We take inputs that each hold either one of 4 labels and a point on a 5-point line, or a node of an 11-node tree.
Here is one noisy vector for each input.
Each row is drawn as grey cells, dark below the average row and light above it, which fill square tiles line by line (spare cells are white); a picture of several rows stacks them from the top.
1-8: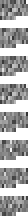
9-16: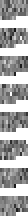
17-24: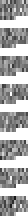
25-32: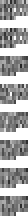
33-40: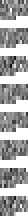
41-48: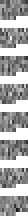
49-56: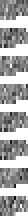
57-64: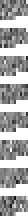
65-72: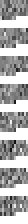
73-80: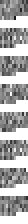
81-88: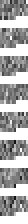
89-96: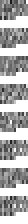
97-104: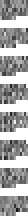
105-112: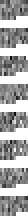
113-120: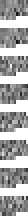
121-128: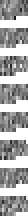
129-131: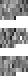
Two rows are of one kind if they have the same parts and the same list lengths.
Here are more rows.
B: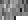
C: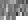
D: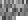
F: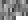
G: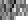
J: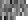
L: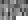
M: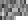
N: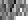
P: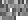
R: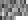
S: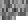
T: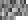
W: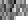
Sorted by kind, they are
B, C, D, F, L, P, S
G, J, M, N, R, T, W

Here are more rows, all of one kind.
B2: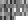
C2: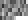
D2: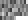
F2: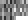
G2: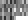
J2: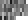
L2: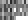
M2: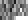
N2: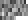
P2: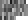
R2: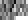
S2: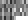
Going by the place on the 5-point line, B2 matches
D2, F2, G2 and J2.
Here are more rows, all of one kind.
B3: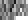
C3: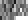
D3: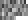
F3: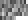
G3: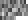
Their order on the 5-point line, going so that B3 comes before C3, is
B3, F3, C3, G3, D3.
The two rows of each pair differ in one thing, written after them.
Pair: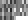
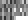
the place on the 5-point line
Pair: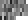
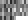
the label
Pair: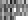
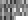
the place on the 5-point line
